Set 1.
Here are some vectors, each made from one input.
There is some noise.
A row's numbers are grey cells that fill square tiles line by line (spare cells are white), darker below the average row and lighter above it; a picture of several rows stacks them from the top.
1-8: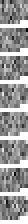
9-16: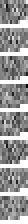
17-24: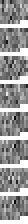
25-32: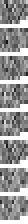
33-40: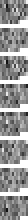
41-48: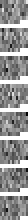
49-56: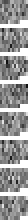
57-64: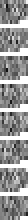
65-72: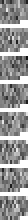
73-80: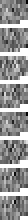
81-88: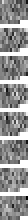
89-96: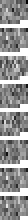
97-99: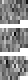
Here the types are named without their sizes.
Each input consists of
either a point on a line, or three true/false values.
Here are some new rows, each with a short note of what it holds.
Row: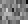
three true/false values
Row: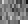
three true/false values
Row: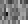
three true/false values
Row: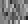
three true/false values
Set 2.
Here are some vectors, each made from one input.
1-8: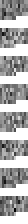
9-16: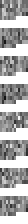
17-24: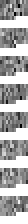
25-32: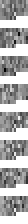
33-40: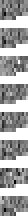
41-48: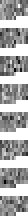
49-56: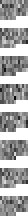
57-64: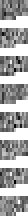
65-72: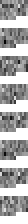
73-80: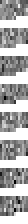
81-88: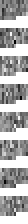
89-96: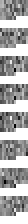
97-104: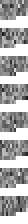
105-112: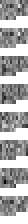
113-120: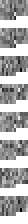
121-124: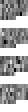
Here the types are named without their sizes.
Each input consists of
a point on a line and a true/false value.
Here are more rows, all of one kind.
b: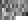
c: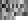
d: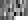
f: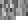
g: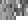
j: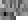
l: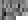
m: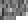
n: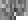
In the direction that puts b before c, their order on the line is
d, m, l, j, n, f, g, b, c.
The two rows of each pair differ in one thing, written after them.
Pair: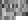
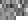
the true/false value
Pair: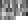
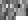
the place on the line
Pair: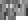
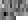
the true/false value
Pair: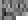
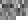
the place on the line
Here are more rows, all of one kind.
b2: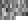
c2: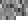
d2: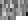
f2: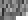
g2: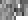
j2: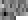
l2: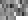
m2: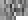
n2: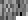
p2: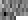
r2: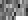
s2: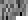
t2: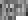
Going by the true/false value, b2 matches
d2, r2 and t2.
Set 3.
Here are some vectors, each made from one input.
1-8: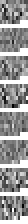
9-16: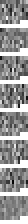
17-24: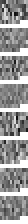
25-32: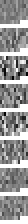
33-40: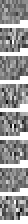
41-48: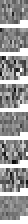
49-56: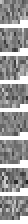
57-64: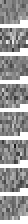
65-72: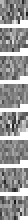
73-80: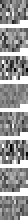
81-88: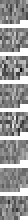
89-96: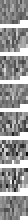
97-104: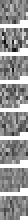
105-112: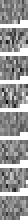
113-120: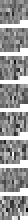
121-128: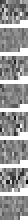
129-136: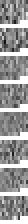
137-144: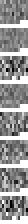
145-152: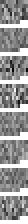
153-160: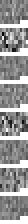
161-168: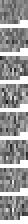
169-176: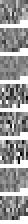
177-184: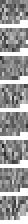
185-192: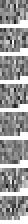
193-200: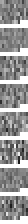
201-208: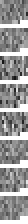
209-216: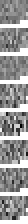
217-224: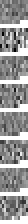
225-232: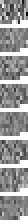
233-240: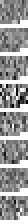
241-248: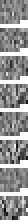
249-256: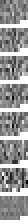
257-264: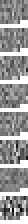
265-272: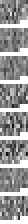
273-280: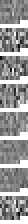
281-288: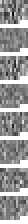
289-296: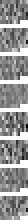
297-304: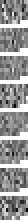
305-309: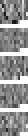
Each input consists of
either a point on a 3-point line and a point on a 10-point line, or a point on a 14-point line.
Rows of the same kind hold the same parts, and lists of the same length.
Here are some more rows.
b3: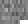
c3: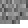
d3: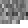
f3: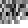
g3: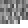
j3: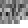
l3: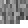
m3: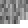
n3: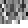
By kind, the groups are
b3, d3, f3, j3, l3
c3, g3, m3, n3

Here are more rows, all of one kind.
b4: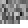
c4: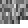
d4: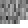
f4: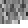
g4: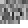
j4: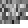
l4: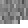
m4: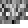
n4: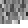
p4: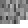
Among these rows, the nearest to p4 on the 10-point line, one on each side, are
c4 and d4.
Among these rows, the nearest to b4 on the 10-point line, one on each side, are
l4 and m4.
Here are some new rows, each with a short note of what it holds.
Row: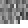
a point on a 3-point line and a point on a 10-point line
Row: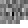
a point on a 14-point line
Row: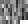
a point on a 14-point line
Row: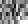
a point on a 14-point line
